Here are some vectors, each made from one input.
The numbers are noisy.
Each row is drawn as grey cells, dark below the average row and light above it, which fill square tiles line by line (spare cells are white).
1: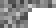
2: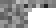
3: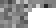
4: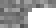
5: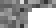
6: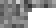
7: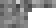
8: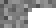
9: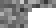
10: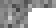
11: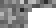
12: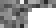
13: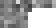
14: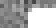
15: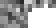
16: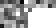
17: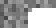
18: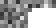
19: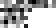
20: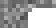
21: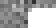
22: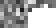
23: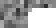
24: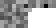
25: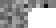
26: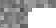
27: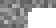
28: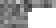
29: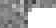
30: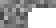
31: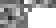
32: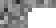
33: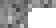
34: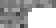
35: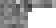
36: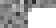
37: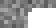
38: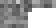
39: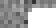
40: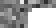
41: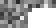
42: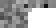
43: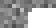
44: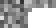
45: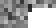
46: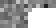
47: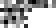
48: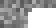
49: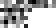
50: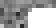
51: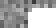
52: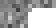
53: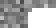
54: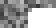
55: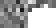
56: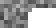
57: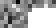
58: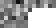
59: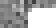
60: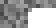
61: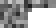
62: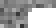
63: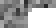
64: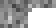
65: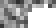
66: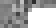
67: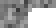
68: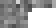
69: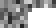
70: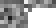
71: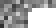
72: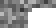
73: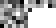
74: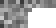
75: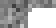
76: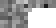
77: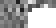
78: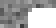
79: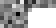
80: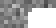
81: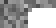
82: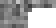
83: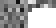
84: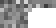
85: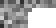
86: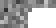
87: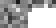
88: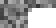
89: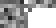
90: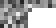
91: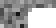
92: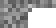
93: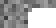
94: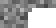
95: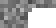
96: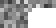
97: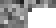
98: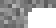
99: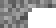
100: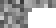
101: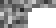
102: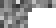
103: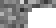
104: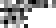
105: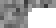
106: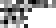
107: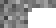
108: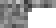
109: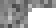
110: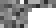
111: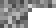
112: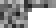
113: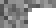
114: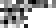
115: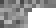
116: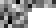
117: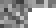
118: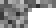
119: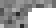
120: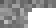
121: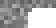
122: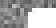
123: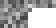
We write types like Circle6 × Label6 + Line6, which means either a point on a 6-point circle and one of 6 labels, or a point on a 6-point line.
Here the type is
Bool × Label9 + Unit.
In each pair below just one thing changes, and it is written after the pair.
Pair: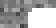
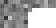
the label
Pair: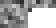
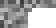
the true/false value
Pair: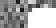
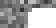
the true/false value
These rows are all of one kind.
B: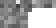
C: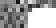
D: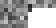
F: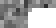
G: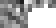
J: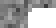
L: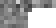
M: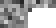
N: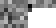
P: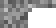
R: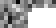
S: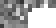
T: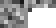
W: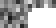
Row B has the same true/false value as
F, J, L and P.
